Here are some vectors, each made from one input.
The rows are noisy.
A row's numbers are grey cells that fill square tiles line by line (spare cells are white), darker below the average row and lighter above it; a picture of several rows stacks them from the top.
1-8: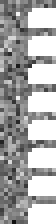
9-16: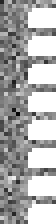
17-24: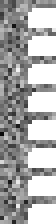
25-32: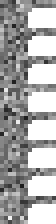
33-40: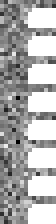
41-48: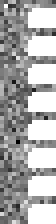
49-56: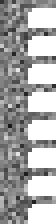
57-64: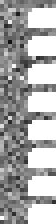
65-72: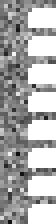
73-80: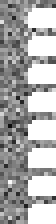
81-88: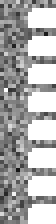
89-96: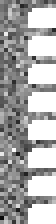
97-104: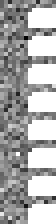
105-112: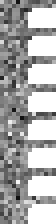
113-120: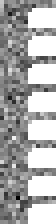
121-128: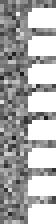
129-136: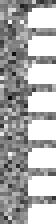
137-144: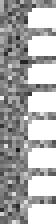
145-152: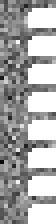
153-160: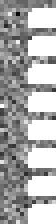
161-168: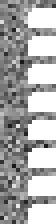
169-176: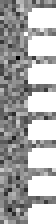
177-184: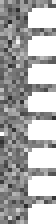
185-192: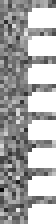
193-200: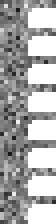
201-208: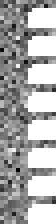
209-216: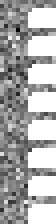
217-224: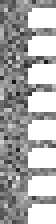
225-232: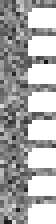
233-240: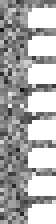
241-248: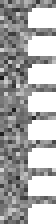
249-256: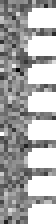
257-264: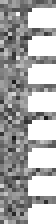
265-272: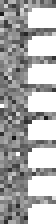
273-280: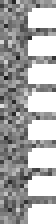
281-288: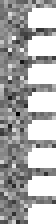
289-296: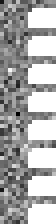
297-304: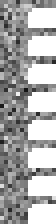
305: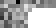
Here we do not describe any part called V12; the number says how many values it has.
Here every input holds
a value of V12, together with either a point on a 10-point circle and a true/false value, or one of 10 labels.
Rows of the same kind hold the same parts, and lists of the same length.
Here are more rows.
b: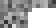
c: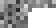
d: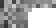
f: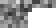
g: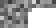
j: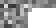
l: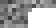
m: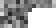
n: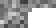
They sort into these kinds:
b, c, d, j, n
f, g, l, m

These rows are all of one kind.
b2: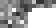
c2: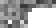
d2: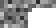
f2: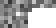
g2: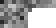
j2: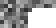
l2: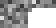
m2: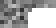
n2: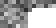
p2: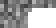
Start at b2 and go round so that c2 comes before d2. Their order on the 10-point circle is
b2, n2, l2, p2, f2, c2, m2, j2, d2, g2.
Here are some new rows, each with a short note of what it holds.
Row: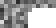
one of 10 labels and a value of V12
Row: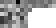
a point on a 10-point circle, a true/false value and a value of V12
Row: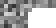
one of 10 labels and a value of V12
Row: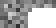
one of 10 labels and a value of V12
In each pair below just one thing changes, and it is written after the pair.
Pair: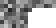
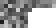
the true/false value
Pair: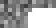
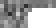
the place on the 10-point circle
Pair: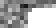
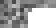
the value of V12
